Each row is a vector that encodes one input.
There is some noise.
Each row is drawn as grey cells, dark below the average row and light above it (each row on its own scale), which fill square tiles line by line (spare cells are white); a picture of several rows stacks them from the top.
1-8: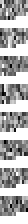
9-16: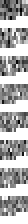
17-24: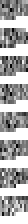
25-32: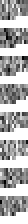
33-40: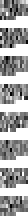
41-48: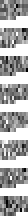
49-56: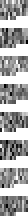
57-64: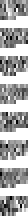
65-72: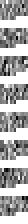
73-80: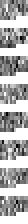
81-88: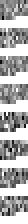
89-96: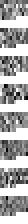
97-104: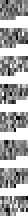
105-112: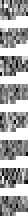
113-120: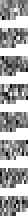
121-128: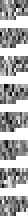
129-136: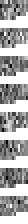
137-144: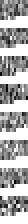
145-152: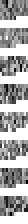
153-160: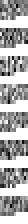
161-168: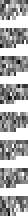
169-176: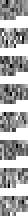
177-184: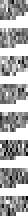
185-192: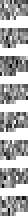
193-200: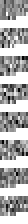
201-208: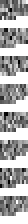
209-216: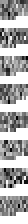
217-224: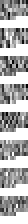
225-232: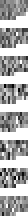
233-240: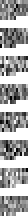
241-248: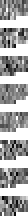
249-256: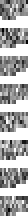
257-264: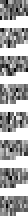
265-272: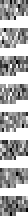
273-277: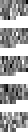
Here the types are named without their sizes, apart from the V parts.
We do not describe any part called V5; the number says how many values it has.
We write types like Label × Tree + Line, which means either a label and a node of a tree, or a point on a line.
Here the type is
(Bool × Bool × Bool + Unit) × List(V5) × Tree.
